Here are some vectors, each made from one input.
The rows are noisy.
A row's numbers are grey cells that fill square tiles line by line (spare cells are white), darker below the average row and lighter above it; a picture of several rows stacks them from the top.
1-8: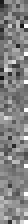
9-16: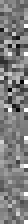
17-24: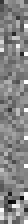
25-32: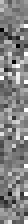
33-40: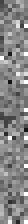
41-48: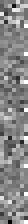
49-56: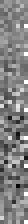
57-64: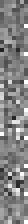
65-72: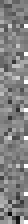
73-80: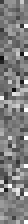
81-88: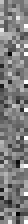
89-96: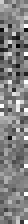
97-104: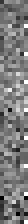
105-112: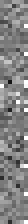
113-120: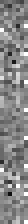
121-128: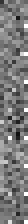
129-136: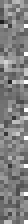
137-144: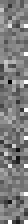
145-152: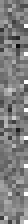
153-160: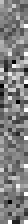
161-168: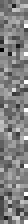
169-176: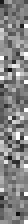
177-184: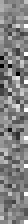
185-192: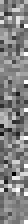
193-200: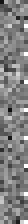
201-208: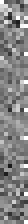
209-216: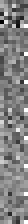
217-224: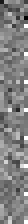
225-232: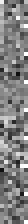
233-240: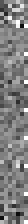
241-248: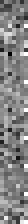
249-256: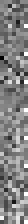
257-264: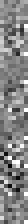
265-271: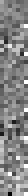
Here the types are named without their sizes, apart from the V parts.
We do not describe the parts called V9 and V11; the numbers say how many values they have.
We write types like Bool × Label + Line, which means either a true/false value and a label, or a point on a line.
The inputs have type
(Bool × Bool × Bool + Unit) × (Circle + V11) × V9.
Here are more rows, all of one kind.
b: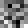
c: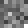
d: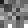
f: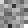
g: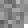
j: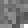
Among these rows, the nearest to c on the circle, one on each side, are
f and j.
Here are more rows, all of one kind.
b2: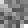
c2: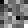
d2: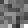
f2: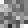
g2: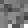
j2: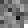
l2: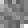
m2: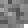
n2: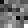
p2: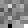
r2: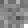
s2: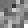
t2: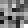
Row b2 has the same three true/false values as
d2, f2 and m2.
